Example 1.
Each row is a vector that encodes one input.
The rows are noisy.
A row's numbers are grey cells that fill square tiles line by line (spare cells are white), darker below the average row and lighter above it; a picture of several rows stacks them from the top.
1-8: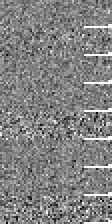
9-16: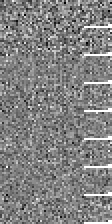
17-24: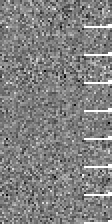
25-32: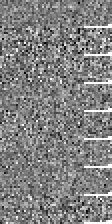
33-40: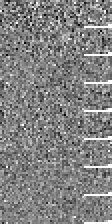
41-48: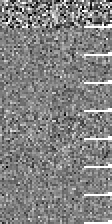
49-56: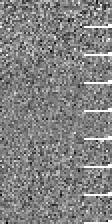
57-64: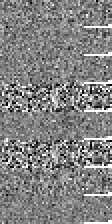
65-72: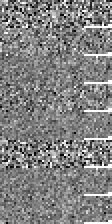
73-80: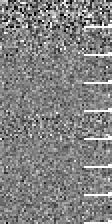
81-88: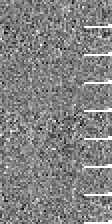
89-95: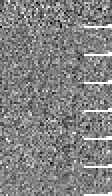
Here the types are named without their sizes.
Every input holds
a list of points on a line.
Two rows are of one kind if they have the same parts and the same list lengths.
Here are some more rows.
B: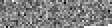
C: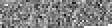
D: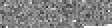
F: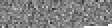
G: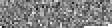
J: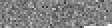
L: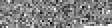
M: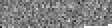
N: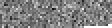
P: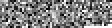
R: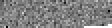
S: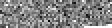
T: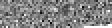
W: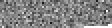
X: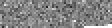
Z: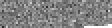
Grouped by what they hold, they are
B, F, M, N, R, W
C, D, G, J, L, S, T, X, Z
P

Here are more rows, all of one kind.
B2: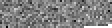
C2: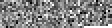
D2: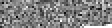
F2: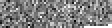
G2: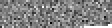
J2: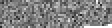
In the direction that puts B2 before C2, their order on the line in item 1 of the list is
F2, D2, J2, B2, G2, C2.
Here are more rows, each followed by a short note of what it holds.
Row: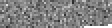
a list of two items
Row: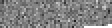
a list of two items
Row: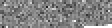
a list of one item
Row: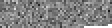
a list of two items
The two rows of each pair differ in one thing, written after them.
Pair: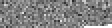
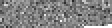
the place on the line in item 2 of the list
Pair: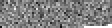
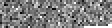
the place on the line in item 1 of the list
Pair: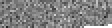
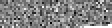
the place on the line in item 1 of the list
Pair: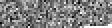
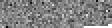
the place on the line in item 1 of the list
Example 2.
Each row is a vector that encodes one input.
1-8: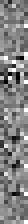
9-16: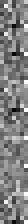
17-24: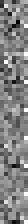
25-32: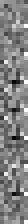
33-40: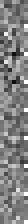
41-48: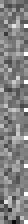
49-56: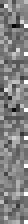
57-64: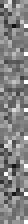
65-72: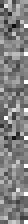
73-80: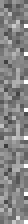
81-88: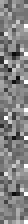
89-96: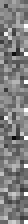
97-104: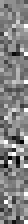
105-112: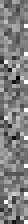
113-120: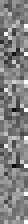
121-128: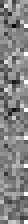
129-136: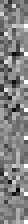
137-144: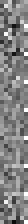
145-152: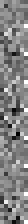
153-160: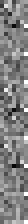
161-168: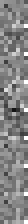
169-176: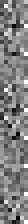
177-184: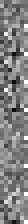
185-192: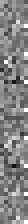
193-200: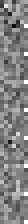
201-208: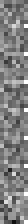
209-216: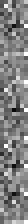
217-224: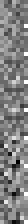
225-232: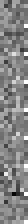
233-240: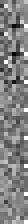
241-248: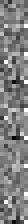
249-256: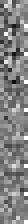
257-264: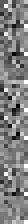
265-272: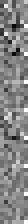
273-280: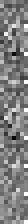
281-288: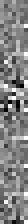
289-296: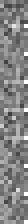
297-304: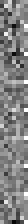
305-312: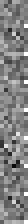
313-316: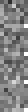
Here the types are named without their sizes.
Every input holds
a list of points on a line.
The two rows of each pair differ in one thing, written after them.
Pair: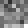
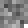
the place on the line in item 1 of the list
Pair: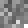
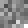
the place on the line in item 1 of the list
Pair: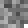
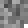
the place on the line in item 2 of the list
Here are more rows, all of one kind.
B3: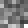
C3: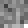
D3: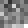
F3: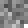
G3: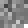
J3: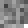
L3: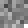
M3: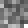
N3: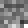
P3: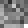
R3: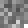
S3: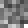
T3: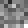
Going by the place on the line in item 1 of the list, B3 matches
M3, N3 and S3.
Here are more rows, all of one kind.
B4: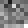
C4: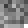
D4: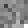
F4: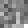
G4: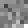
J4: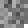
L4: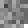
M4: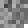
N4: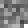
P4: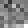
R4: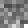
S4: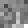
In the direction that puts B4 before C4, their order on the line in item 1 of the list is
P4, B4, C4, F4, S4, D4, G4, L4, M4, J4, R4, N4.
